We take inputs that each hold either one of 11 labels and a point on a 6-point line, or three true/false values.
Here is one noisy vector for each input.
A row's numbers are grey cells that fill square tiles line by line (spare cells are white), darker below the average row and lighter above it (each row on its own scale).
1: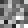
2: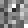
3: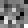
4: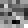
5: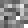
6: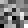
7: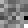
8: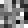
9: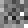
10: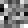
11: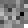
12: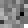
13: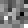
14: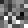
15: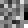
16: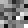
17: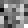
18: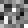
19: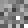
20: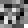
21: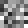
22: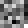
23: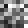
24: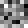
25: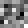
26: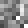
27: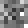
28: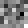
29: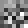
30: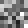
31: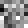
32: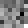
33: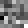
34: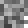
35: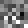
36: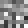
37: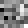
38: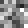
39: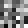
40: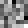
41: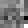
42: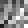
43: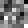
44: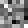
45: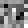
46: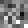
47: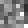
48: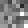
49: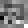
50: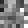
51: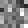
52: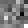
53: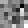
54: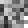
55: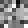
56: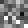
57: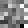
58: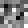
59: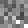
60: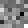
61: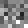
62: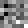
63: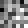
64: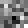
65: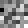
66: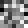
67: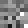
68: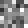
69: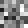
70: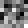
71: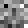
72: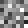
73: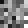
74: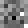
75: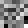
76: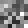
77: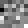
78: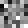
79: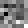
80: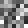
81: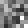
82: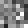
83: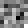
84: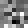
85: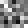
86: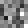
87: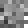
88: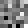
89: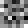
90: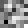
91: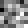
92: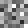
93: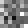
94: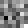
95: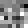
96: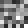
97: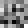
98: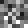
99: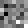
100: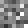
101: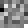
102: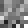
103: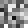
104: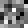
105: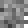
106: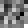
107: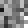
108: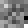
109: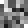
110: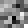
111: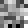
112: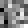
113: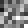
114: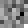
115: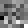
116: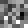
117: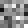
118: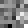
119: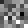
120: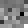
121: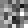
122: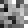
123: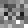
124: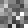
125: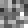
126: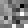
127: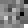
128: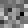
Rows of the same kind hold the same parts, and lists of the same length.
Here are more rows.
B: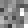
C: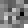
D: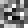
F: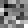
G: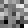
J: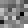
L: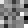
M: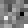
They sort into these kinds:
B, D, G, L
C, F, J, M

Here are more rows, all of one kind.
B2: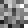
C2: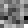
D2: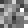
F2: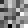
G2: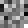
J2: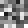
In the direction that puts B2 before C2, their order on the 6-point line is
D2, B2, F2, G2, J2, C2.
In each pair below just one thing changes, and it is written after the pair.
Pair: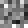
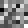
the place on the 6-point line
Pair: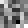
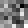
the label
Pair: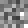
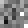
the label
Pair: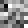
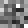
the place on the 6-point line
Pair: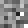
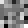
the label
